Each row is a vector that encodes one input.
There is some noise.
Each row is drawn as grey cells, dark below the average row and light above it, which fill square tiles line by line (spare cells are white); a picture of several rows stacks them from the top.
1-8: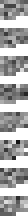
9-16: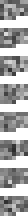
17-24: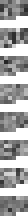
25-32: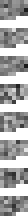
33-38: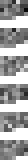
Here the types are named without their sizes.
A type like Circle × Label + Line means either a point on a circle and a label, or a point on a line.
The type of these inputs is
Bool × Bool × Bool × Line × Line.
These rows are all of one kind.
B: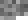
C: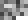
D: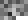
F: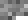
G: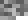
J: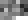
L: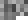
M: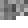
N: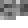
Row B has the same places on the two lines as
C, G and J.
